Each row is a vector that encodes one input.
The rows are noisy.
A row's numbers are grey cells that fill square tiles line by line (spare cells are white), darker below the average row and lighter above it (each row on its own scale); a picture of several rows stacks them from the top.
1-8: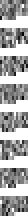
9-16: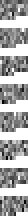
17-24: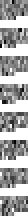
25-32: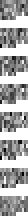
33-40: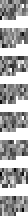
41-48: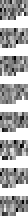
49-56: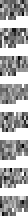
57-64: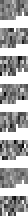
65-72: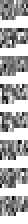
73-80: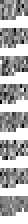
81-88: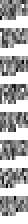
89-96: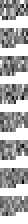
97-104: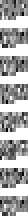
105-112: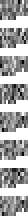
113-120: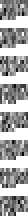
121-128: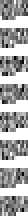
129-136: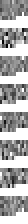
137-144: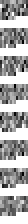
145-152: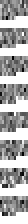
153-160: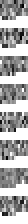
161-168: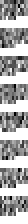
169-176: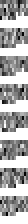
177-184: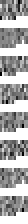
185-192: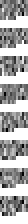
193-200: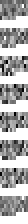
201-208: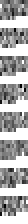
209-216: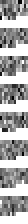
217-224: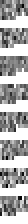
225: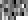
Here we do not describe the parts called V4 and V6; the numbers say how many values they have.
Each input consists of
a true/false value, together with either a point on an 8-point circle and a value of V4, or a value of V6.
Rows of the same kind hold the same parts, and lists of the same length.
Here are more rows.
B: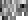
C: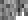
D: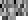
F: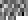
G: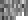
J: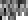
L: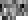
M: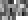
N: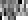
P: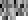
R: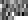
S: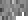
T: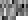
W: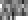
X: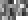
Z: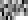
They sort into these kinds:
B, C, D, F, G, J, L, N, P, S, T
M, R, W, X, Z

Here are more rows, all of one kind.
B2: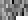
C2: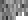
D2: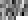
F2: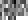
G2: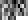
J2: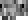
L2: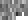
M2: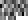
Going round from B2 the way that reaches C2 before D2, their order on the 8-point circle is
B2, J2, M2, G2, F2, L2, C2, D2.
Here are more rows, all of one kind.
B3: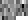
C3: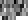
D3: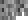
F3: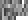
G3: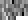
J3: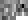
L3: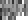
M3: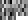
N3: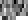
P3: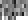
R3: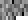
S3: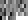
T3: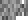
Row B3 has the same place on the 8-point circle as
G3 and R3.
